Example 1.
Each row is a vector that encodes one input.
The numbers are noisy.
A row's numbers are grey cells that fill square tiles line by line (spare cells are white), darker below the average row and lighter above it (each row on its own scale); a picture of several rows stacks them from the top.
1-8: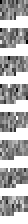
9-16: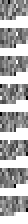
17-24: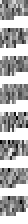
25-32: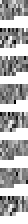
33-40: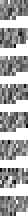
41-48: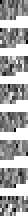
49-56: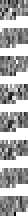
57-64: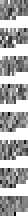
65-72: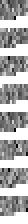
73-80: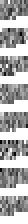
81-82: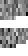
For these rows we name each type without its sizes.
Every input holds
a point on a line and three true/false values.
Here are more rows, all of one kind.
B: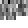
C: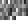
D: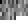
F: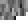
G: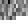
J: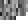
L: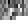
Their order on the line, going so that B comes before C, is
G, J, B, F, C, L, D.
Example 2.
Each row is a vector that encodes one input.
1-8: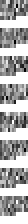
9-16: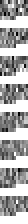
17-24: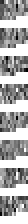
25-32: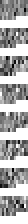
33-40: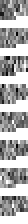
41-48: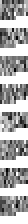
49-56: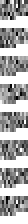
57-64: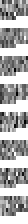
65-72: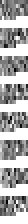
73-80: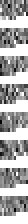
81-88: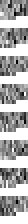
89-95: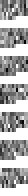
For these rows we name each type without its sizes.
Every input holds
a point on a line and four true/false values.
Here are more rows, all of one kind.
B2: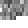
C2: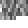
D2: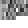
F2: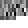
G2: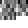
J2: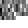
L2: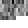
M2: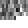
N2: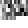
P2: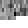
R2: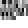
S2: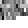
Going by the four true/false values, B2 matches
C2, G2, M2 and R2.
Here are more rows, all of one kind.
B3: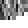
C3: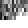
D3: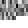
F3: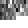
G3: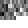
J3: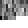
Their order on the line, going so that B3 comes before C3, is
F3, G3, D3, B3, C3, J3.
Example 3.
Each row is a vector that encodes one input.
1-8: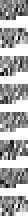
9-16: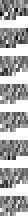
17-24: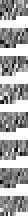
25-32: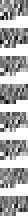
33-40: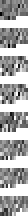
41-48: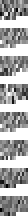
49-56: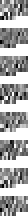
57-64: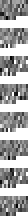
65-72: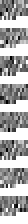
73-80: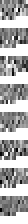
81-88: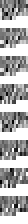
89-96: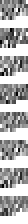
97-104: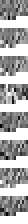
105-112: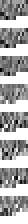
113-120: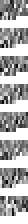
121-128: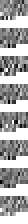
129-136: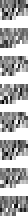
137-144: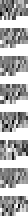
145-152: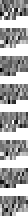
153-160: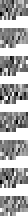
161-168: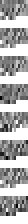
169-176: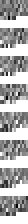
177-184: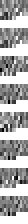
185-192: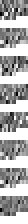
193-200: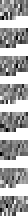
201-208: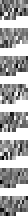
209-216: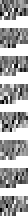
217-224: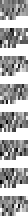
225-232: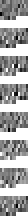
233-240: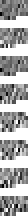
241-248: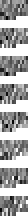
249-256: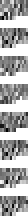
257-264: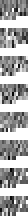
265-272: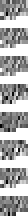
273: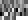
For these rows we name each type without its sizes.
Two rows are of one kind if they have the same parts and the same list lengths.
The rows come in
2 kinds.
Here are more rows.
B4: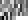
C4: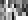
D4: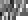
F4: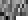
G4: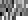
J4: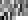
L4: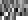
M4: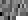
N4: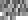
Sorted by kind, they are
B4, D4, F4, G4, J4, L4, M4, N4
C4

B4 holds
a point on a circle and a true/false value.
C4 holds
a fixed value.
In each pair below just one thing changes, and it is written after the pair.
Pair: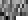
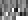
the place on the circle
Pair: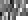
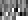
the place on the circle
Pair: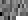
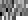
the place on the circle
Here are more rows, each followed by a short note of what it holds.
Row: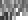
a point on a circle and a true/false value
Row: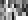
a fixed value
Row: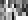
a fixed value
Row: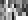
a fixed value
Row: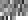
a point on a circle and a true/false value
